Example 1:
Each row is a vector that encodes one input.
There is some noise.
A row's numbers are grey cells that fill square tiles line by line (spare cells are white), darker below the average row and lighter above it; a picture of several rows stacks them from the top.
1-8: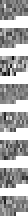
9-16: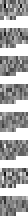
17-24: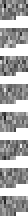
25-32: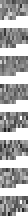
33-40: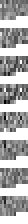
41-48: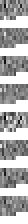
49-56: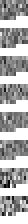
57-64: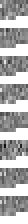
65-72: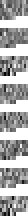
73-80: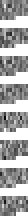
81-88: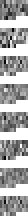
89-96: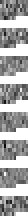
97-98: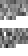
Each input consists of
a list of up to two points on an 8-point line.
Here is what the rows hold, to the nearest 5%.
All of them are lists of up to two points on an 8-point line: about 5% are empty, 35% hold one and 60% two.
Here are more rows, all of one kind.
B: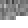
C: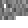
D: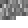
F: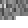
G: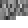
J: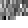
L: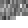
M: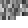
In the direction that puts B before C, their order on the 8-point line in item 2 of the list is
M, J, F, B, L, C, D, G.
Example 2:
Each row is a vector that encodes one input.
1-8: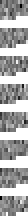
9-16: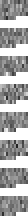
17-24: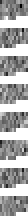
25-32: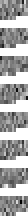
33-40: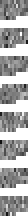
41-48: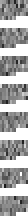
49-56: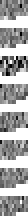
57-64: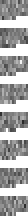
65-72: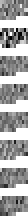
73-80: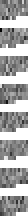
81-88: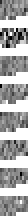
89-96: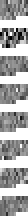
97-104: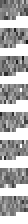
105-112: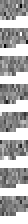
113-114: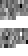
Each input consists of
either a fixed value, or a point on a 4-point line, a point on a 5-point line and four true/false values.
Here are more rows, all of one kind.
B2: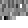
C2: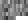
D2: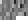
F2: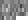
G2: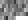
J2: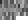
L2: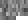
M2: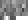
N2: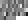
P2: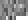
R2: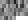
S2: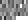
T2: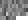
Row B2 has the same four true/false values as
G2 and J2.
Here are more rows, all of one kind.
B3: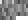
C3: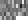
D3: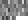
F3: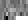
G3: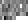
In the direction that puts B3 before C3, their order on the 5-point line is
G3, F3, B3, D3, C3.
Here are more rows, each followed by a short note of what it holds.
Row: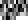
a fixed value
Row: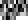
a fixed value
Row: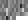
a point on a 4-point line, a point on a 5-point line and four true/false values
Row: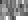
a point on a 4-point line, a point on a 5-point line and four true/false values
